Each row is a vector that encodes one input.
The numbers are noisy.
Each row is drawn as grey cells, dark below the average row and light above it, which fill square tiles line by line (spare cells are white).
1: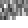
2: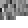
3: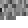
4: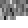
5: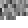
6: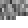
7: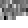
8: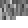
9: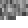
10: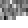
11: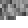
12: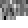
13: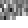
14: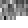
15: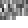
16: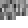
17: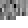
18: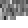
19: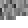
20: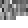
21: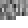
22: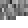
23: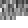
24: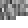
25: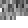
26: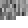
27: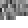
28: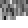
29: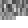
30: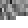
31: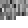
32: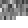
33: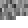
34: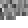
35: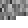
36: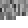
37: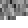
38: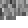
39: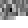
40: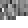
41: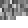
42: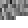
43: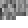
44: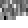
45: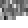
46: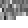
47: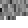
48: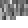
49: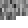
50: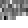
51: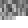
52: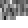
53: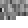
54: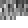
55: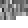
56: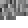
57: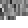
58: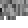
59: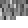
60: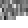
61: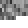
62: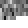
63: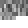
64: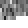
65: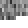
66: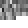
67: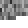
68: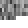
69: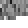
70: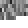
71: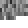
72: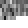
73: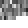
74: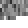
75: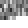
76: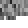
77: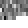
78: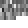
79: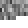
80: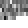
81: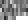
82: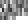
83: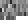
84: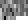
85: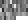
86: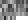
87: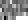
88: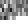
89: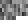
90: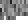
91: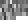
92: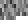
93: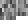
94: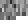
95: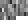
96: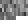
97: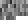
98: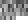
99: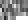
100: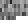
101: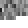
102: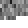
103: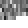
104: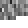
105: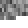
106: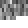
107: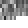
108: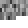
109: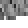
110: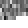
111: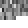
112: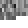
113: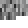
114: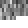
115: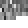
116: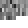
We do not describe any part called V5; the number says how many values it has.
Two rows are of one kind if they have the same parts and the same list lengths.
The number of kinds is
2.
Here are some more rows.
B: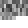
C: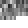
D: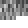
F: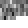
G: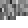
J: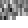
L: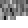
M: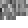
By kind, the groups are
B, C, D, F, J, L
G, M

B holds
a true/false value and a value of V5.
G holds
one of 9 labels.
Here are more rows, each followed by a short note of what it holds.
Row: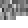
a true/false value and a value of V5
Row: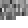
one of 9 labels
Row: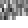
a true/false value and a value of V5
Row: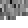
one of 9 labels
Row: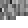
one of 9 labels
